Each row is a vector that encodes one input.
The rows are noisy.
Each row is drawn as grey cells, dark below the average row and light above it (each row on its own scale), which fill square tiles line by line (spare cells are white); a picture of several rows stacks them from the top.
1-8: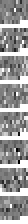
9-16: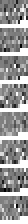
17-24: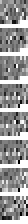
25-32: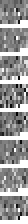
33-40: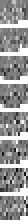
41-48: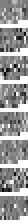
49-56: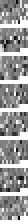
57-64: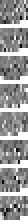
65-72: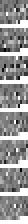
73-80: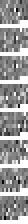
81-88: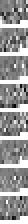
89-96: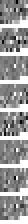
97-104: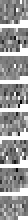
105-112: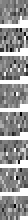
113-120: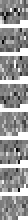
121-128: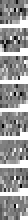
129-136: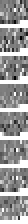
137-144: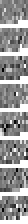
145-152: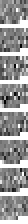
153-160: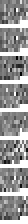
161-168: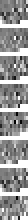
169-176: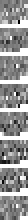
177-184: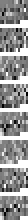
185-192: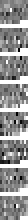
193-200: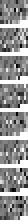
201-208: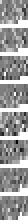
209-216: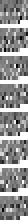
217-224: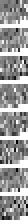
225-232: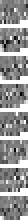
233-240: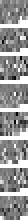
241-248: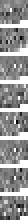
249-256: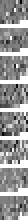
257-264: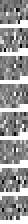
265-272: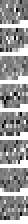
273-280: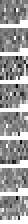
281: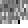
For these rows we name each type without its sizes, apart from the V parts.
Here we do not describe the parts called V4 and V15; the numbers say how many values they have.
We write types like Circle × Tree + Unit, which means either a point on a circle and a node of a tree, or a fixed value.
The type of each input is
(Bool × Bool × Bool × Bool + V15) × Label + V4.
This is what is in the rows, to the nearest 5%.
About 90% of them hold a label, together with either four true/false values, or a value of V15. The rest hold a value of V4.
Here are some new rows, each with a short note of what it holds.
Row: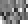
a value of V4
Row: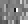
a label and a value of V15
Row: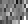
a label and four true/false values
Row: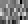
a label and four true/false values
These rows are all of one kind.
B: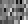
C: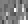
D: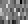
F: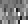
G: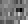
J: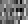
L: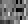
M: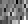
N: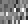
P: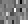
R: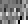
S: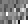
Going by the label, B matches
G, J, L and M.
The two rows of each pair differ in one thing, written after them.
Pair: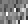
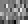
the label
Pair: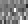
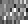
the label
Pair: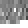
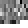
the label
